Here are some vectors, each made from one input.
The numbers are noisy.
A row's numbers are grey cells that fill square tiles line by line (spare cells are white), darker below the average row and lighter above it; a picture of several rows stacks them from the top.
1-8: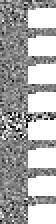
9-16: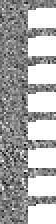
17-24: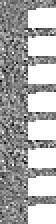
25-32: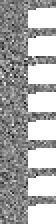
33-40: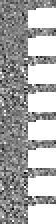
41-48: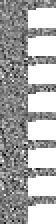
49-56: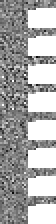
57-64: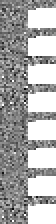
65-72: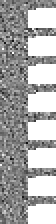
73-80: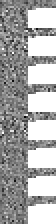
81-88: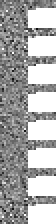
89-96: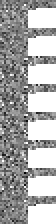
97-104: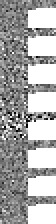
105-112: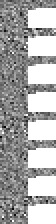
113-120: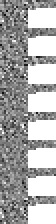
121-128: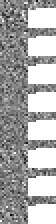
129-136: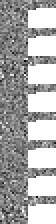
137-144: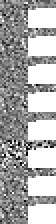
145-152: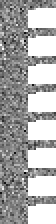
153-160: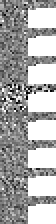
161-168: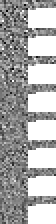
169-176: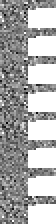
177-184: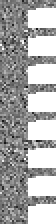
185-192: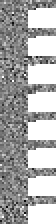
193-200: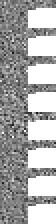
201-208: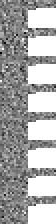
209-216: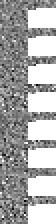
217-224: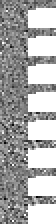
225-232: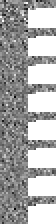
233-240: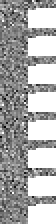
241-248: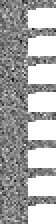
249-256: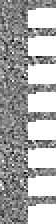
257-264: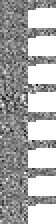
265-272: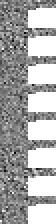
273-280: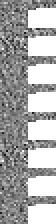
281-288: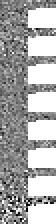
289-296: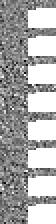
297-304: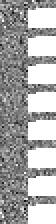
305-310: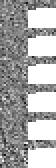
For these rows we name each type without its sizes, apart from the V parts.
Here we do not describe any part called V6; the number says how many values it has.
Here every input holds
a list of items, each a point on a line and a value of V6.
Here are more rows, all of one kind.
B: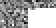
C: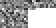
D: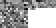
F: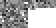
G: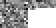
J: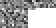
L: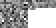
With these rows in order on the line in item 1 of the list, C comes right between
D and J.
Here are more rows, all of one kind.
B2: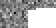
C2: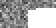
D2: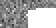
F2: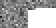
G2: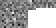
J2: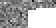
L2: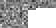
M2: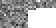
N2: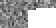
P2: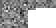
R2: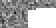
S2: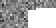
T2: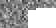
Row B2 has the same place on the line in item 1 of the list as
F2, R2, S2 and T2.
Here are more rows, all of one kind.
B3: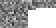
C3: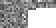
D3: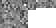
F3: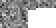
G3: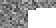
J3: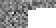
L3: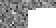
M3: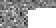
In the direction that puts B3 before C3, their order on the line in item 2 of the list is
L3, J3, B3, M3, C3, D3, G3, F3.
